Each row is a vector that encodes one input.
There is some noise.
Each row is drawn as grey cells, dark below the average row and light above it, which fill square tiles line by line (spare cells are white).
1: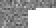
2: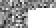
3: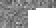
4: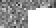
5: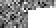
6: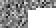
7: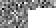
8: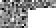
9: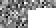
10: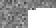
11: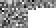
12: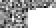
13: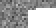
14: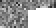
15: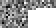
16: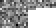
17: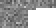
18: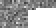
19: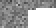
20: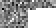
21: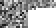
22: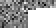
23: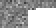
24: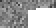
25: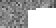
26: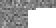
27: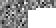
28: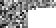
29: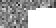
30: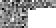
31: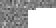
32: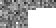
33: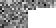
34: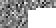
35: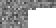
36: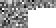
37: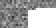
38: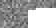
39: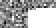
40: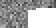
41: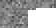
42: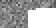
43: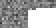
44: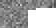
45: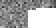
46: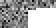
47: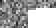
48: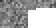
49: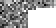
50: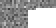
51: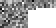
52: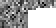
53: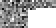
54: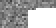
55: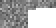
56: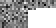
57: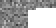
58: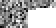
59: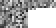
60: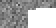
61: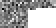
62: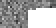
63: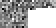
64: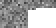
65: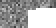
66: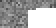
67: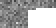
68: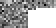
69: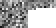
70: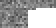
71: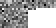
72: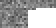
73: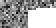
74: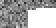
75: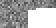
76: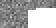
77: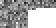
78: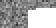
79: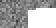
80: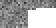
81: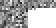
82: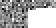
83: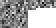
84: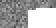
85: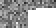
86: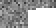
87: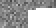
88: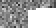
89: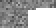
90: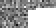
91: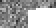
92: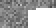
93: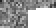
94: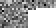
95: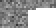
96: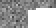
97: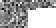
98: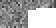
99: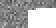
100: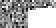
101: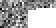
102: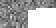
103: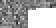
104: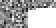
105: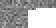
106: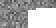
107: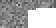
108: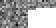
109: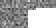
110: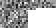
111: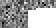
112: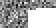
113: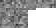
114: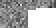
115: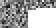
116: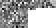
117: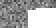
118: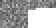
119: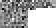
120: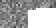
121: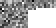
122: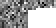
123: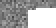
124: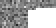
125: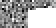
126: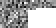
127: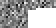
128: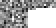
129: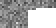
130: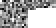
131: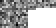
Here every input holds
either a point on a 13-point circle, or a list of up to two points on a 6-point line.
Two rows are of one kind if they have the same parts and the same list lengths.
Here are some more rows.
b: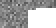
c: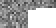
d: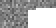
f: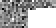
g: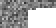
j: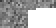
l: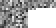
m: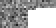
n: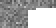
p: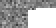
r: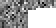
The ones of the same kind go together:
b, c, d, n
f, l, r
g
j, m, p

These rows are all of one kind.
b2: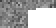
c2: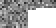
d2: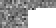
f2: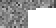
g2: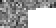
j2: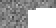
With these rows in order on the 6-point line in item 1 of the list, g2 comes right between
d2 and f2.
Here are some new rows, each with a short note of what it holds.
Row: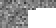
a list of two items
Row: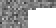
the empty list
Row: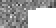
a list of one item
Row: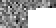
the empty list
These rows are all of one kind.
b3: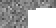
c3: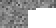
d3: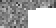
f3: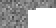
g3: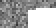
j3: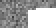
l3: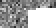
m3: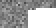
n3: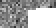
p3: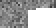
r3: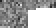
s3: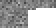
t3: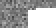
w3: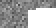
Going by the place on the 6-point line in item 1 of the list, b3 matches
f3, j3, l3 and n3.
